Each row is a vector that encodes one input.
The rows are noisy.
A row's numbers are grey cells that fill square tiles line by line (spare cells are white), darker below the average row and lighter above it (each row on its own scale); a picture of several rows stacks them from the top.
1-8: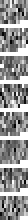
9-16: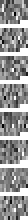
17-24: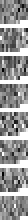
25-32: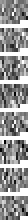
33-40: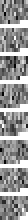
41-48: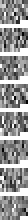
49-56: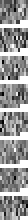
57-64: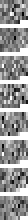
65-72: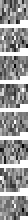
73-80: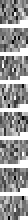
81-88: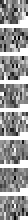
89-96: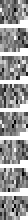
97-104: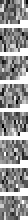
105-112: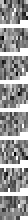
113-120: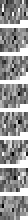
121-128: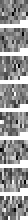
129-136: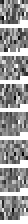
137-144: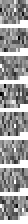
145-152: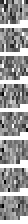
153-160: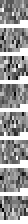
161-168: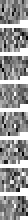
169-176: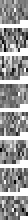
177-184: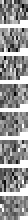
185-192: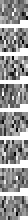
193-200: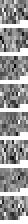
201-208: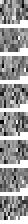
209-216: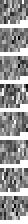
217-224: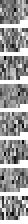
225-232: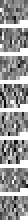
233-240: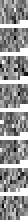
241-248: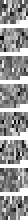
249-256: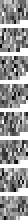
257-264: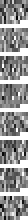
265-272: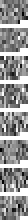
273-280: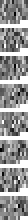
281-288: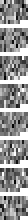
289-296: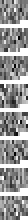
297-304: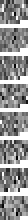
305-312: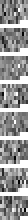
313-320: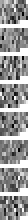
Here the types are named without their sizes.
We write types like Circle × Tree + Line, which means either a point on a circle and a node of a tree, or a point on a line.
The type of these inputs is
List(Line).
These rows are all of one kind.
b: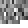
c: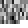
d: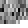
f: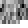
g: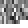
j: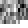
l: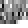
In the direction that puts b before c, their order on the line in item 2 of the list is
f, j, b, c, g, d, l.
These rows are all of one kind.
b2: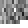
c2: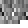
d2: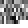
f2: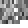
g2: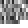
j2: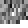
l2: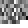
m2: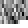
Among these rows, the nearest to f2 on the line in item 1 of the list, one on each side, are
g2 and l2.
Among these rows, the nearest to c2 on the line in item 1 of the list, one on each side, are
l2 and m2.
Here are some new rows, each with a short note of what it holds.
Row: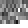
the empty list
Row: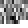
a list of two items
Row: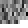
the empty list
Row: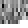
a list of two items
